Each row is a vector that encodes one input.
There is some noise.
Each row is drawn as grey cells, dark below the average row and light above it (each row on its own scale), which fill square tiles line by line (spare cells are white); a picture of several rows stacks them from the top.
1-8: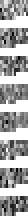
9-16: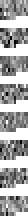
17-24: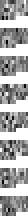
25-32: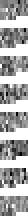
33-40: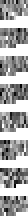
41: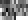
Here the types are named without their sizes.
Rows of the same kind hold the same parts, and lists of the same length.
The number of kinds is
2.
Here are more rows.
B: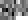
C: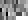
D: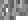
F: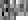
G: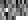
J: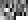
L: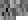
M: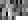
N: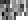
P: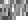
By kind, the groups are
B, F, L, N
C, D, G, J, M, P

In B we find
a label.
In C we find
a label and three true/false values.
